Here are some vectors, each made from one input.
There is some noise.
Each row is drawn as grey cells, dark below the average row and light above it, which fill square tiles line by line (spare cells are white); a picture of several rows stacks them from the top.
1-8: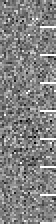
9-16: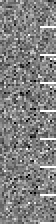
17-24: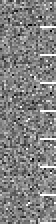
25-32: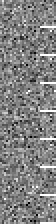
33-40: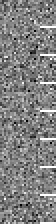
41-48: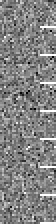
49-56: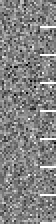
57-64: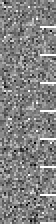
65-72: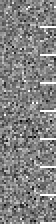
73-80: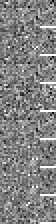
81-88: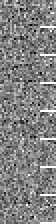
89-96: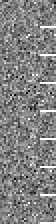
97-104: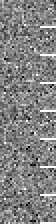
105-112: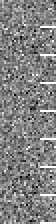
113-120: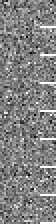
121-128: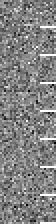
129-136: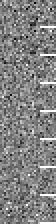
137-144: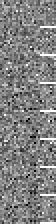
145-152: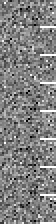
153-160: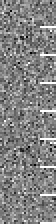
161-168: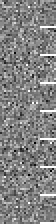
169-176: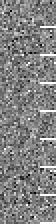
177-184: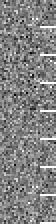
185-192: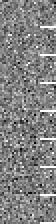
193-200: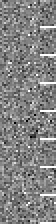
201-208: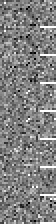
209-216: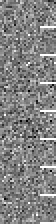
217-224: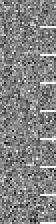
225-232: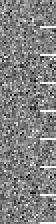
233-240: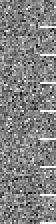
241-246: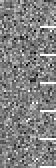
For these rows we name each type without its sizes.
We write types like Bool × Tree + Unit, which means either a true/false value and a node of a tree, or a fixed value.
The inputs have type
(Bool × Bool × Bool + Label) × Tree.
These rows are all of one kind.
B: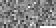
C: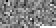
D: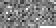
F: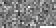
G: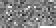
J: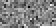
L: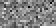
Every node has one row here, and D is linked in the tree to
G.
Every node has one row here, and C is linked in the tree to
F, G and J.
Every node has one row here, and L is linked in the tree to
J.
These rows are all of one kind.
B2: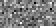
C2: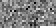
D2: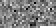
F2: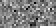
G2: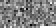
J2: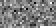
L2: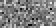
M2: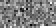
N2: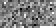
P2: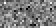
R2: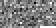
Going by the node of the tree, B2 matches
L2 and R2.
